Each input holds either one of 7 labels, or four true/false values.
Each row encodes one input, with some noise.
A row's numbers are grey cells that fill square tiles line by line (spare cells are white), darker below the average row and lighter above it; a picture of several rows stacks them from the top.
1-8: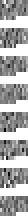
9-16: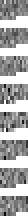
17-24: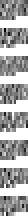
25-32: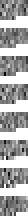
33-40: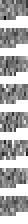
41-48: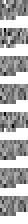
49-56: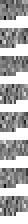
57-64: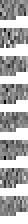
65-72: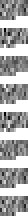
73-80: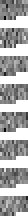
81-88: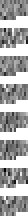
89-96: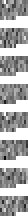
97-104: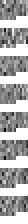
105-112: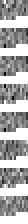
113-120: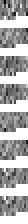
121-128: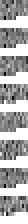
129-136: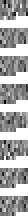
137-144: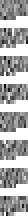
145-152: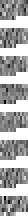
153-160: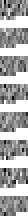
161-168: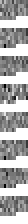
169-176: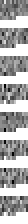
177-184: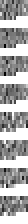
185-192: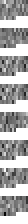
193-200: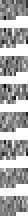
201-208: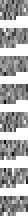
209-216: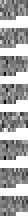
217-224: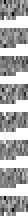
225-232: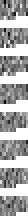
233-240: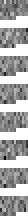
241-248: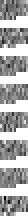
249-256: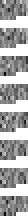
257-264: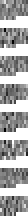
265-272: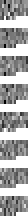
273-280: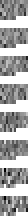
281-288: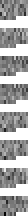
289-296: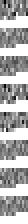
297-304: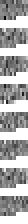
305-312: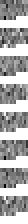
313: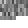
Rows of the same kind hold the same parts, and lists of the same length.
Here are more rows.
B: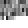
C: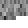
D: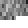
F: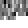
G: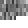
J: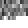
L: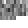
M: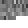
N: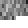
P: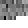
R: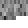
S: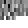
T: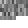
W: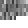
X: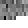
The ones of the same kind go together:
B, F, J, S
C, D, G, L, M, N, P, R, T, W, X

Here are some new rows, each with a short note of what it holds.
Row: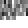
one of 7 labels
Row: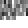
one of 7 labels
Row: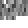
four true/false values
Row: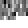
one of 7 labels
